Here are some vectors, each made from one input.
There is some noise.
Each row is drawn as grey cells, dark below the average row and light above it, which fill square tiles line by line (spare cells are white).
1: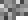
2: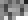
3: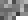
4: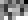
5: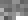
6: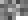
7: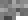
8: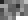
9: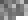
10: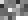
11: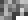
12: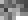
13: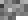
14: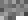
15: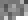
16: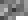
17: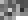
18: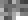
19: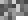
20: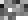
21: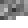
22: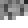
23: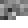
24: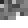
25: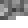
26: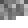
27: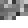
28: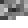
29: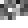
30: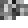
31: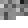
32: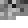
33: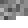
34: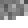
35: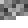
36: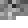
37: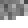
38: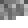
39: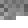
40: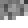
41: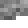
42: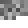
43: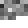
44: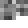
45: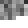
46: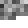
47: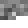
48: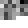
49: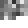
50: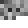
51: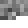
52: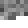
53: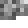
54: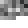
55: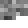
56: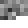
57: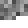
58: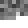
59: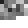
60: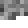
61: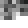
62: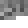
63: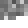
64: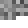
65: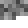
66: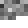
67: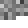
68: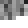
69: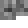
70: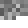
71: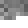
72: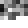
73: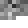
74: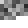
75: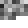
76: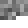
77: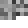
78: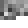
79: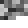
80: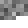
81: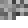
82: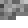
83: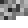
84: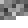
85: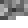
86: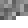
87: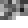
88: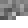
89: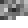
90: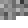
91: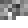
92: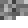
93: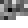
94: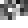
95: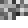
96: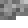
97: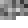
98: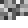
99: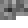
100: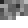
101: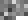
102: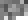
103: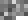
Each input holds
one of 12 labels.
